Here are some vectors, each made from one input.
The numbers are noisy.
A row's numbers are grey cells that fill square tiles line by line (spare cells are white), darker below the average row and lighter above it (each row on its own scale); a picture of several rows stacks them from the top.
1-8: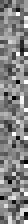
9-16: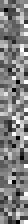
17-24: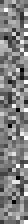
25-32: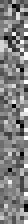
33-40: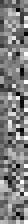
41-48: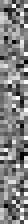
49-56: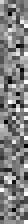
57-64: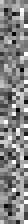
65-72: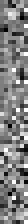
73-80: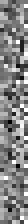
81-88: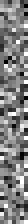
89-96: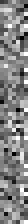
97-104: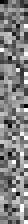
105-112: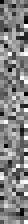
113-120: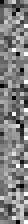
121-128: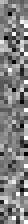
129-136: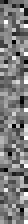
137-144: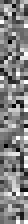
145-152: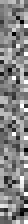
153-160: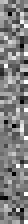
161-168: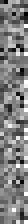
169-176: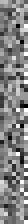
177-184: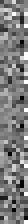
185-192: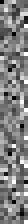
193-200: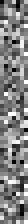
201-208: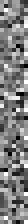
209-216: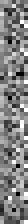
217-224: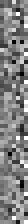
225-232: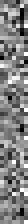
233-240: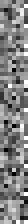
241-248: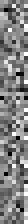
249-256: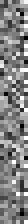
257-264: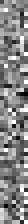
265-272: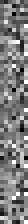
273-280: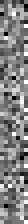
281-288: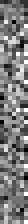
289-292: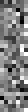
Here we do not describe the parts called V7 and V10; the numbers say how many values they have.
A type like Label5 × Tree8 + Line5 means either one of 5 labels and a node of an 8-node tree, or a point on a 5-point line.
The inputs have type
(Bool × Bool × Bool + V7) × V10 + Tree11.
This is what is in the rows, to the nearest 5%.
About 30% of them hold a node of an 11-node tree. The rest hold a value of V10, together with either three true/false values, or a value of V7.
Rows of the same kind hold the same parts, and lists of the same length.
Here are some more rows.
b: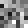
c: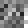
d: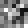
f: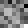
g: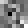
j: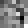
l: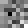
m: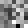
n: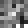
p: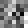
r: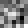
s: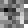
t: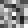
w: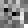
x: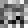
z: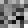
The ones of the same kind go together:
b, g, l, m, s, w
c, d, j, n, p, r, t, x, z
f

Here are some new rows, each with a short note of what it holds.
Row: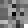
a value of V7 and a value of V10
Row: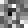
a node of an 11-node tree
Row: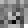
three true/false values and a value of V10
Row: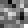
three true/false values and a value of V10
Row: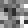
a node of an 11-node tree
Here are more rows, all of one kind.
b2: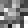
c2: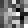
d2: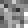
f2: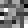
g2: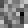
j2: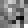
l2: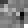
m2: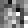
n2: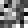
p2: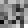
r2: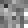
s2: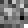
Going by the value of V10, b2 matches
f2 and n2.
